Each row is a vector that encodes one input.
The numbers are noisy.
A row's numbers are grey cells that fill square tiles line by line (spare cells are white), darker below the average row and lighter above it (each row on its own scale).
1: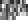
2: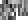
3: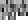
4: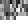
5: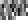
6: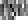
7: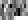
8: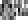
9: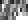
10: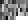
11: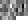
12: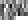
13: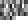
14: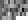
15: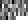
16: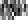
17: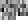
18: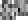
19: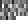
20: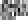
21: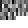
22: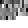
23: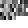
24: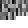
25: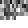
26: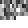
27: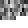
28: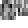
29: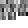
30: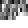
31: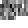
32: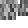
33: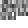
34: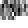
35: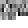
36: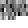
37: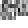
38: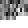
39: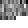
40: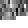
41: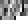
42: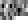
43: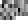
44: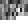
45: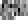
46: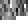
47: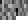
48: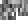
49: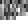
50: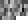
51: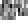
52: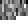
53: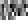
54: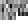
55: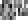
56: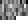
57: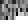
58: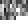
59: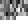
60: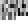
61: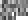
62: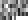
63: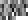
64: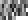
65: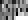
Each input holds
either a point on an 8-point line, or three true/false values.
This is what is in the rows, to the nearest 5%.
About 45% of them hold a point on an 8-point line. The rest hold three true/false values.
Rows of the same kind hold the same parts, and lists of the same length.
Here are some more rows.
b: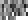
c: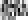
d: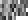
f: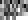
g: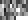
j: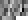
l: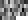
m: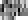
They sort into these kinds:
b, c, d, m
f, g, j, l

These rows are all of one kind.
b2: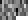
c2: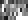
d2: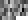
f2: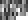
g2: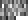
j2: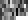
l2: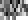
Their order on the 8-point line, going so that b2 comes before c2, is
d2, j2, b2, g2, c2, l2, f2.
